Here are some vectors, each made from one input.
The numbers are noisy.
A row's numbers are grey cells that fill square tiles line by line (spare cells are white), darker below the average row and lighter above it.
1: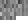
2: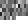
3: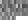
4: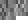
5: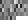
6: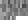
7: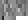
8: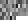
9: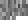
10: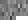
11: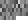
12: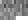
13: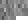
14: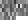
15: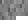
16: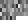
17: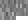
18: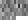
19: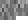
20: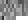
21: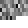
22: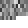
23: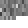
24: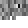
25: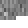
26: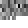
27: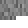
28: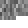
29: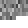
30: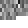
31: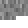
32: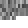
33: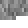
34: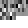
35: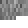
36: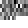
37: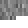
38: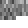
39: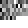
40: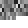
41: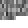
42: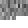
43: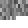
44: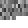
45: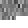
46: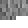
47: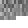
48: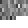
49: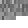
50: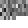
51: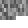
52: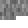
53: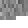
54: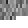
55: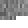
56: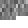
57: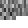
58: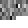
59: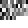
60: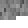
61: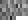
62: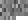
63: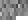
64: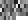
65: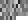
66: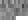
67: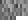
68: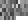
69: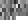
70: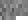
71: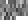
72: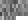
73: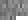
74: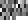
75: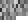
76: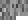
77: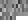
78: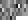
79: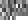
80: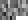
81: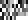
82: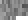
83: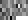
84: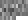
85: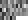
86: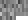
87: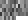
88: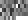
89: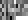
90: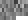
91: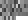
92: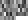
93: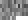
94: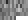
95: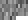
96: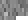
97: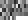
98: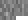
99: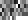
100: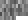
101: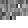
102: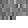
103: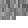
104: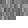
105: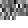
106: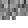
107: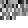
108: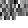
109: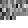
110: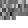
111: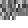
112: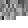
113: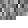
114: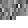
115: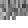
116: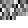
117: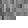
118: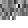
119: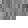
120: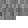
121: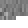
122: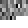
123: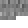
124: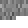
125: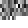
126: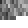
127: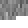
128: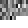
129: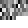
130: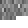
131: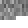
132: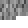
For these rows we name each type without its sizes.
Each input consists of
a list of items, each a label and a point on a line.
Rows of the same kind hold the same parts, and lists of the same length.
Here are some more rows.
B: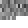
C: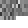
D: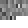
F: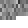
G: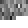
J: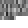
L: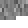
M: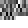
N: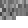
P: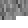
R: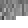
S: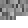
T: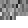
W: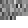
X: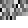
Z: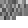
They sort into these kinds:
B, F, R, S, T, X
C, D, G, L, N, P, W, Z
J, M

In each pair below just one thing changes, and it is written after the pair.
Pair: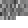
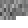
the label in item 1 of the list
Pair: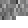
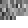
the label in item 2 of the list
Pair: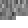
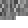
the label in item 1 of the list
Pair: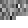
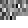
the place on the line in item 1 of the list
